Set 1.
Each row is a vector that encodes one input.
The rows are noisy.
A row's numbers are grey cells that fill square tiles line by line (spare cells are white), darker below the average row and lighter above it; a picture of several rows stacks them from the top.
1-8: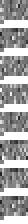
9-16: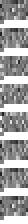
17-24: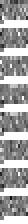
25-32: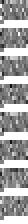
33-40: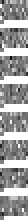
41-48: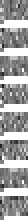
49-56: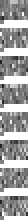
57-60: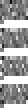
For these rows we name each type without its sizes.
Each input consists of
a point on a circle.
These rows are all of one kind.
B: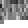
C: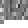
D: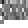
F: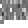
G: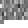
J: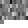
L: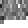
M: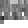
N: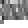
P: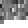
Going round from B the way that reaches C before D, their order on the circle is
B, J, C, G, F, D, N, M, L, P.
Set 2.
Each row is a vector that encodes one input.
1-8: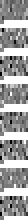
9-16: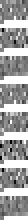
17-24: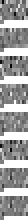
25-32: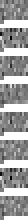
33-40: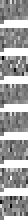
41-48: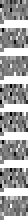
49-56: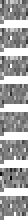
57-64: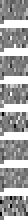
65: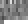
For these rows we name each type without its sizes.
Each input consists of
a point on a line.
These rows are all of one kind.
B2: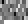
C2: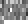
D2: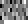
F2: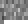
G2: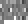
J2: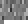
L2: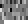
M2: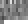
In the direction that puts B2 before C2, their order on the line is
B2, C2, G2, M2, F2, J2, L2, D2.
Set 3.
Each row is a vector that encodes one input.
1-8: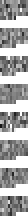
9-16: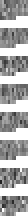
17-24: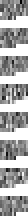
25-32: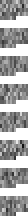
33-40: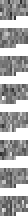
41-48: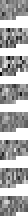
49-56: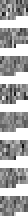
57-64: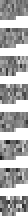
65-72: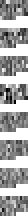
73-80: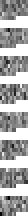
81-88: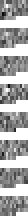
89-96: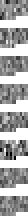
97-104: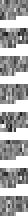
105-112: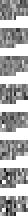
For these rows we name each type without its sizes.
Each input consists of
a node of a tree.
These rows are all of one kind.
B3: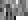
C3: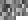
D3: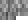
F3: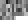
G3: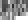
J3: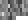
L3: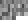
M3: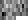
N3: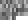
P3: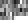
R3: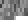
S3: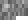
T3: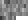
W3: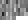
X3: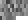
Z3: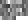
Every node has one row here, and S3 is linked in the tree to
M3, P3, R3 and Z3.
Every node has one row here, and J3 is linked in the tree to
F3.
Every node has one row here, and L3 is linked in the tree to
D3.
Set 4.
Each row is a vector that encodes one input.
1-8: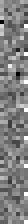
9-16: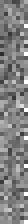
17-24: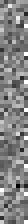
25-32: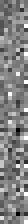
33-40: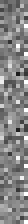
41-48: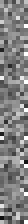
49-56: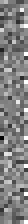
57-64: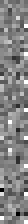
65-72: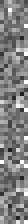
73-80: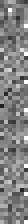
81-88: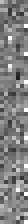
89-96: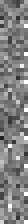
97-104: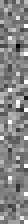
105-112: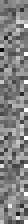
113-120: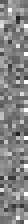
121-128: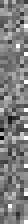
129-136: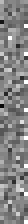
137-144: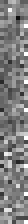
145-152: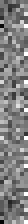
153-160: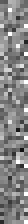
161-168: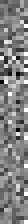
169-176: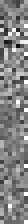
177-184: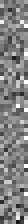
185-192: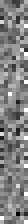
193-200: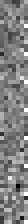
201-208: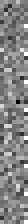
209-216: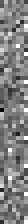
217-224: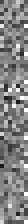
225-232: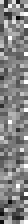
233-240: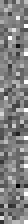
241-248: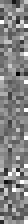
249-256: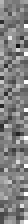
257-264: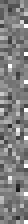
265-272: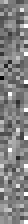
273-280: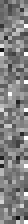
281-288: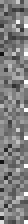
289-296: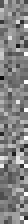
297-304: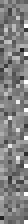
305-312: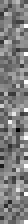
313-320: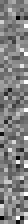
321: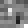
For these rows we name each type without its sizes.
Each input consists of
either a point on a circle, or a fixed value.
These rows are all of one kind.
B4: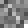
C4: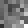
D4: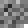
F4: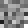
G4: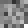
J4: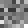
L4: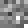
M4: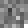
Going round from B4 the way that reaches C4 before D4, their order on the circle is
B4, L4, J4, C4, G4, F4, D4, M4.
